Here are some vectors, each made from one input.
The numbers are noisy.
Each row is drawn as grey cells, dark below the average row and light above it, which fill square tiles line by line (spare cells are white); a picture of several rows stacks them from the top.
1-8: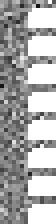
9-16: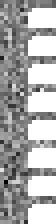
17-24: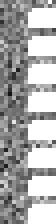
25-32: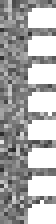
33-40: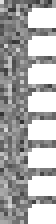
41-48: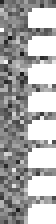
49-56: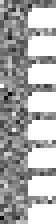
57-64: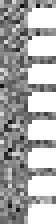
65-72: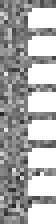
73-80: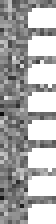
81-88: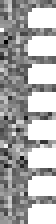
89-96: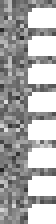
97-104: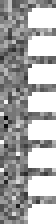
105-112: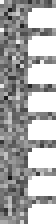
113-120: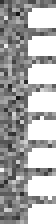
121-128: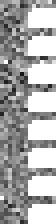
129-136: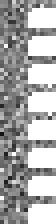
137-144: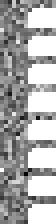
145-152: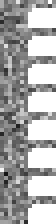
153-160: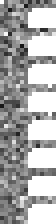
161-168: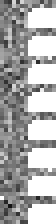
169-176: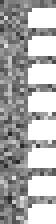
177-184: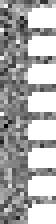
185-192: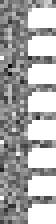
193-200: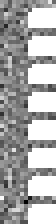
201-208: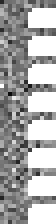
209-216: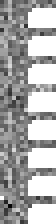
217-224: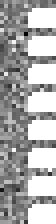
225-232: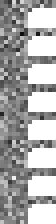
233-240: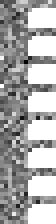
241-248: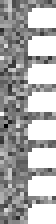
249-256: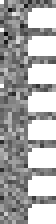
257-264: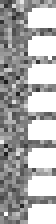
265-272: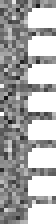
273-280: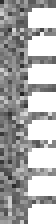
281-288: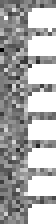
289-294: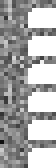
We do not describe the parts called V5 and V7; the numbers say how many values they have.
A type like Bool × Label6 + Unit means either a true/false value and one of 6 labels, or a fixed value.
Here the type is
List3(Line6) + Tree10 × (Tree10 × Tree10 + Unit) + V5 × V7.
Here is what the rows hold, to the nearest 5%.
About 50% of them hold a node of a 10-node tree, together with either a fixed value, or a node of each of two 10-node trees. About 15% of them hold a value of V5 and a value of V7. The rest are lists of up to three points on a 6-point line: a few of all rows are empty, 15% hold one, 10% two and 10% three.
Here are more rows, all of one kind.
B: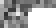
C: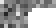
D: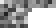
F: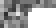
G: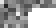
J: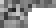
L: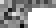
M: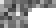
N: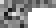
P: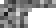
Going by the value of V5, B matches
C, F, G and M.
